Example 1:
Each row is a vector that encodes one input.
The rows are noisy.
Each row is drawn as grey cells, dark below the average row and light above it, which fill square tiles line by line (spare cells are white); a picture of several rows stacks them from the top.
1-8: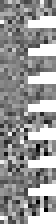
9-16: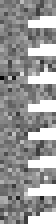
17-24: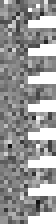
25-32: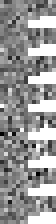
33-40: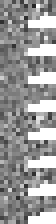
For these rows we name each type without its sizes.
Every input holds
a point on a line.
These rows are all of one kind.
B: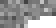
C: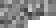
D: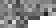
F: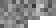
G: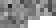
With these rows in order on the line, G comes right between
B and F.
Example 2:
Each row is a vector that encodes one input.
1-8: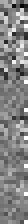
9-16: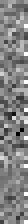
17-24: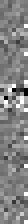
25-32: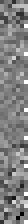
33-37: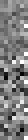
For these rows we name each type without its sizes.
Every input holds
a point on a line.
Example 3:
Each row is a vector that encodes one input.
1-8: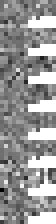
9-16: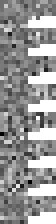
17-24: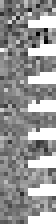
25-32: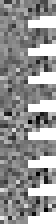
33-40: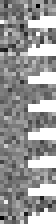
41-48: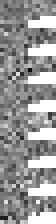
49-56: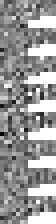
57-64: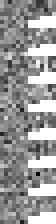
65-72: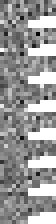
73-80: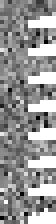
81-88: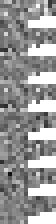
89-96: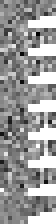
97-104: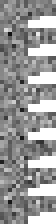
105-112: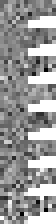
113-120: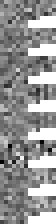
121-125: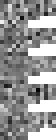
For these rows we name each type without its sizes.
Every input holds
a point on a line.
